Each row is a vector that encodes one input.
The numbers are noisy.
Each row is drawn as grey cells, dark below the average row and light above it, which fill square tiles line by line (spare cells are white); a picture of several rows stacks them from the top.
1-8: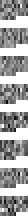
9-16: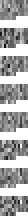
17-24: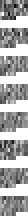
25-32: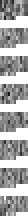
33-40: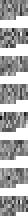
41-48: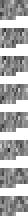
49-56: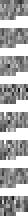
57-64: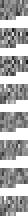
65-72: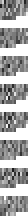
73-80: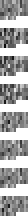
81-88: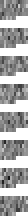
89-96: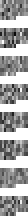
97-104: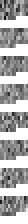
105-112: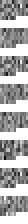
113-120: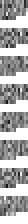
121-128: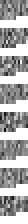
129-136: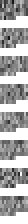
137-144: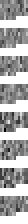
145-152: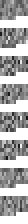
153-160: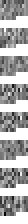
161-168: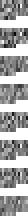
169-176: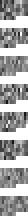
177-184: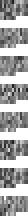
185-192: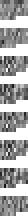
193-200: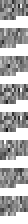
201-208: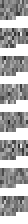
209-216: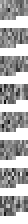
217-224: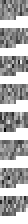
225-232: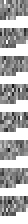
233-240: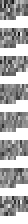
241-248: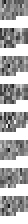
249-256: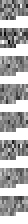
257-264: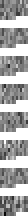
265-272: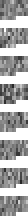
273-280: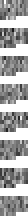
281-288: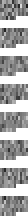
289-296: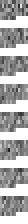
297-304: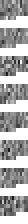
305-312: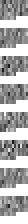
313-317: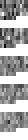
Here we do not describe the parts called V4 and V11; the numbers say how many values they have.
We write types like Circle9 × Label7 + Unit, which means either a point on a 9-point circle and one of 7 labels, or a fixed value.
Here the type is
Bool × Label6 × V4 + V11.
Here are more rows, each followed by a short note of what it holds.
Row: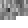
a value of V11
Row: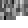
one of 6 labels, a true/false value and a value of V4
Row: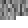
a value of V11
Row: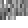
a value of V11
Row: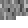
a value of V11
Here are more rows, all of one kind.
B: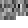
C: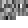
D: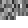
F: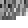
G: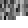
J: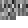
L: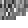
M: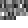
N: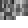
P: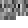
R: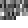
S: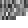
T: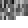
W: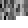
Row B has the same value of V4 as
C, D, J and P.
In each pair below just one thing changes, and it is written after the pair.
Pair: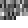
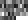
the label
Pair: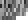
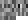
the value of V4
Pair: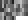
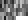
the label
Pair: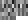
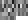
the true/false value
